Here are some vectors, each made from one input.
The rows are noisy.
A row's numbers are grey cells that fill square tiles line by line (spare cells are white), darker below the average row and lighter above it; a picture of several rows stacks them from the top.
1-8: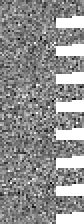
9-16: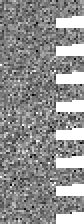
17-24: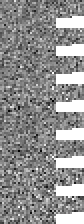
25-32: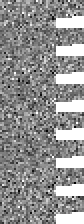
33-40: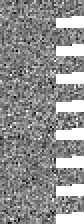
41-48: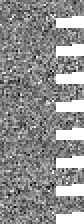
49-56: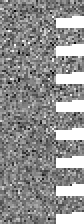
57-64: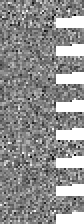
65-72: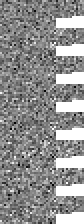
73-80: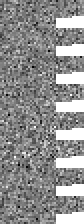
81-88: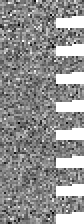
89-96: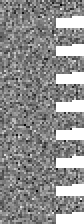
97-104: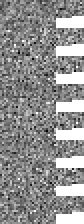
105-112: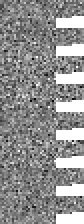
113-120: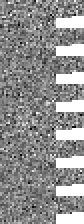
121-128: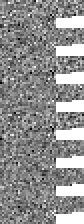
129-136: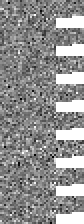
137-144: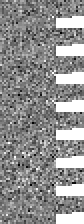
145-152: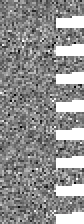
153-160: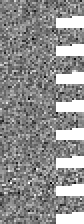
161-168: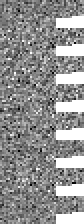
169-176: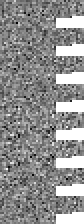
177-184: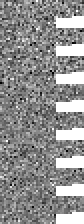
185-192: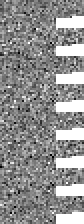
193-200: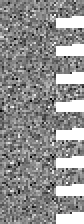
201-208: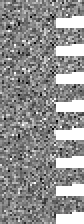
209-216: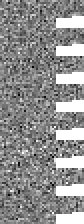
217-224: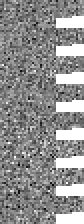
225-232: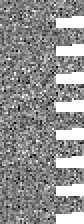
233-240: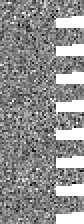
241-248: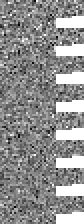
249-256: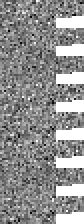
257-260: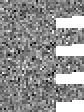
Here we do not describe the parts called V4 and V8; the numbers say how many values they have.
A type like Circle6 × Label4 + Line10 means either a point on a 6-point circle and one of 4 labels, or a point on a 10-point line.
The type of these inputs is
(Bool × V8 + Tree9) × V4 + Label10.
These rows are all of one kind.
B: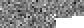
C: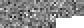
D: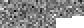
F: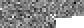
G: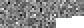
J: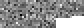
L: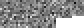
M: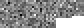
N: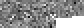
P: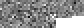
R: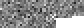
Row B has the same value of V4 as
F, N, P and R.
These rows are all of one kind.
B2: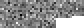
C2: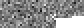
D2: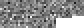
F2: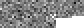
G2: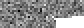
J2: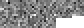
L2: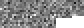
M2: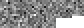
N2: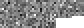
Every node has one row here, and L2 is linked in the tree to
D2 and F2.
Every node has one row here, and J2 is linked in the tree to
C2, M2 and N2.
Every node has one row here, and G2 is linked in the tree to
B2.
